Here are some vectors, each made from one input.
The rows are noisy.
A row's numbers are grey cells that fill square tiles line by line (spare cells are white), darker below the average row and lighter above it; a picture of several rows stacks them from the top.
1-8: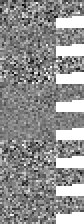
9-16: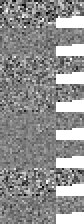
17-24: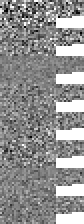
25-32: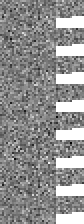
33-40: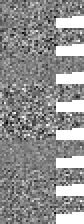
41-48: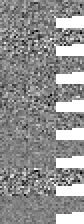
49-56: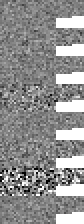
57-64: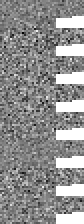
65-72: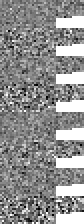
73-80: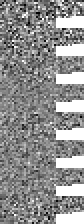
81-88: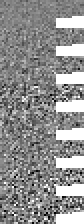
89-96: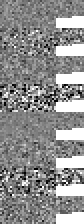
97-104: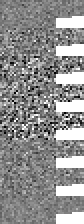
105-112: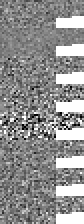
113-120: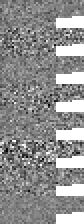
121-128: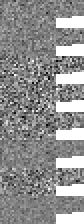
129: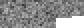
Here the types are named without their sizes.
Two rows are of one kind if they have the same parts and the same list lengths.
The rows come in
3 kinds.
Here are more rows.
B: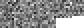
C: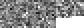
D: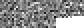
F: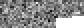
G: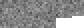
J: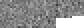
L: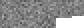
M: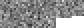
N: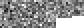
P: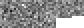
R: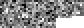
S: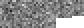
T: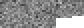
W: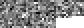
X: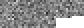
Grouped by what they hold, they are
B, C, D, M, N, P, S, W
F, G, L, R, T, X
J

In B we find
three true/false values.
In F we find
a label and a node of a tree.
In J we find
a label.
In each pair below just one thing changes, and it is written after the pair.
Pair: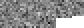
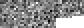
the node of the tree
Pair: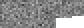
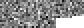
the node of the tree
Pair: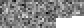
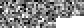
the node of the tree
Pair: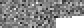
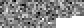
the node of the tree
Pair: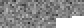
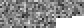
the label
